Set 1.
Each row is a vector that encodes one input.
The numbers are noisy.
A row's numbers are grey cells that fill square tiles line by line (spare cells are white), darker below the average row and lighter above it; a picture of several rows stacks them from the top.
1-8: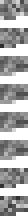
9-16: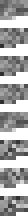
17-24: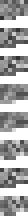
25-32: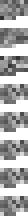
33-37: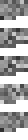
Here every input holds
a point on a 4-point line.
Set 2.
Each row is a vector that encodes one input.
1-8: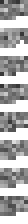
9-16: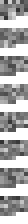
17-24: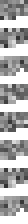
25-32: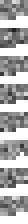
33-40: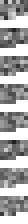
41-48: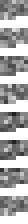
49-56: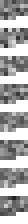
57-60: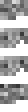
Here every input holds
a point on an 11-point line.
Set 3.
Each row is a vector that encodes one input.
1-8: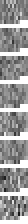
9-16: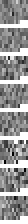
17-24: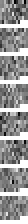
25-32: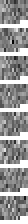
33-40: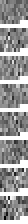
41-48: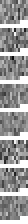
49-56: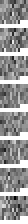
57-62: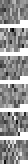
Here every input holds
one of 7 labels.
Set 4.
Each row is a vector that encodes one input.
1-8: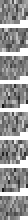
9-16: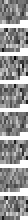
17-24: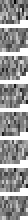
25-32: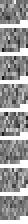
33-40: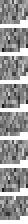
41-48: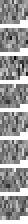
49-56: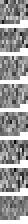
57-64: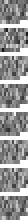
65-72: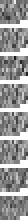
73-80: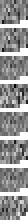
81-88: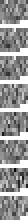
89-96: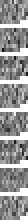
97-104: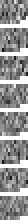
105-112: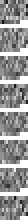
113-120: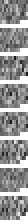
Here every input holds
a point on a 3-point line and a point on a 4-point line.
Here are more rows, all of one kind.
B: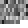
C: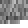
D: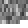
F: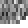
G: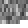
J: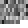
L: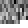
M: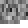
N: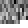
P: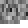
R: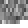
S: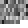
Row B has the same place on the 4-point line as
J, L, N and S.
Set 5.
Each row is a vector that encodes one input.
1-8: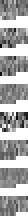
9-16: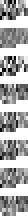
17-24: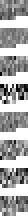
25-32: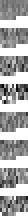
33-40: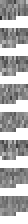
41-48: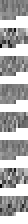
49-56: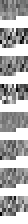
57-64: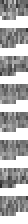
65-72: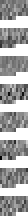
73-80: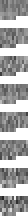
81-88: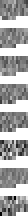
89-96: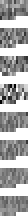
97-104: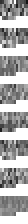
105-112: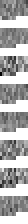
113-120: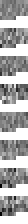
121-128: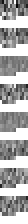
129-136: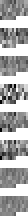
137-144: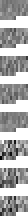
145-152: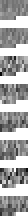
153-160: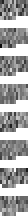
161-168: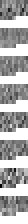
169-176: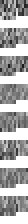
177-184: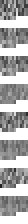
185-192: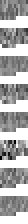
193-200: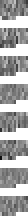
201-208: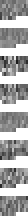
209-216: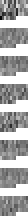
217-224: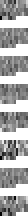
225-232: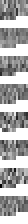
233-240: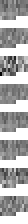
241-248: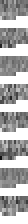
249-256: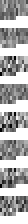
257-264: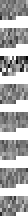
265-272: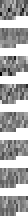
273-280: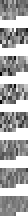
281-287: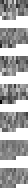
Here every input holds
three true/false values.
